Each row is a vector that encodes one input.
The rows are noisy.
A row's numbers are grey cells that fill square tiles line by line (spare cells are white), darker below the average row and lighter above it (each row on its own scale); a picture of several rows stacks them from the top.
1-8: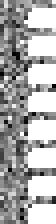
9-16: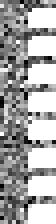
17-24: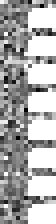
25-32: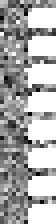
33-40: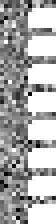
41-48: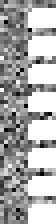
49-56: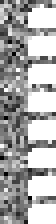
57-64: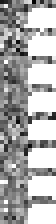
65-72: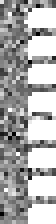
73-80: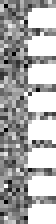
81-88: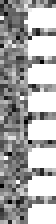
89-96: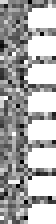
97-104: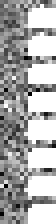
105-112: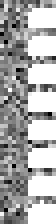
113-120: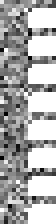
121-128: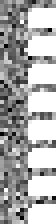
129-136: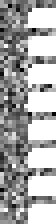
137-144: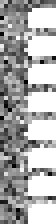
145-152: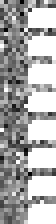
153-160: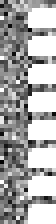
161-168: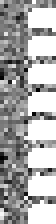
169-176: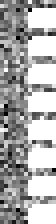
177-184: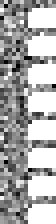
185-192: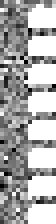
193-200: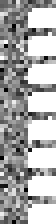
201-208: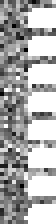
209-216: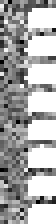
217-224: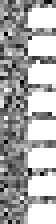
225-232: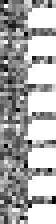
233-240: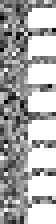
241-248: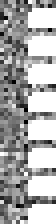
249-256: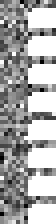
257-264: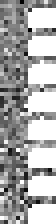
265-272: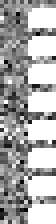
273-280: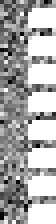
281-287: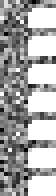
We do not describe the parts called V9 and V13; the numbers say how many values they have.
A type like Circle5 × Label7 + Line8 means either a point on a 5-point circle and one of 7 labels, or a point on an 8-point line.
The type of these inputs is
(Line4 + V13) × (Tree10 + V9).
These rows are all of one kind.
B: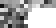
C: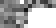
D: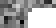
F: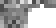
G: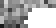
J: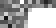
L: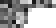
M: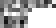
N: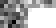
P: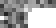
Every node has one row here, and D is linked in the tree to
M.
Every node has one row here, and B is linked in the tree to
C and G.
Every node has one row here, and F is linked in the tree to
C, J and N.
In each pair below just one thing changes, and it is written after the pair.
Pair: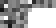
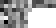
the place on the 4-point line
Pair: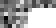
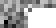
the node of the tree
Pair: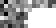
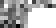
the node of the tree
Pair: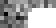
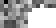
the place on the 4-point line
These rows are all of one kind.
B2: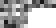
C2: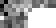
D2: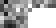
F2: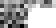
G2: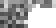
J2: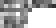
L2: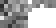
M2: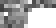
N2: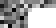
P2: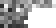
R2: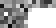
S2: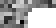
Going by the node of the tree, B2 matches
M2 and R2.
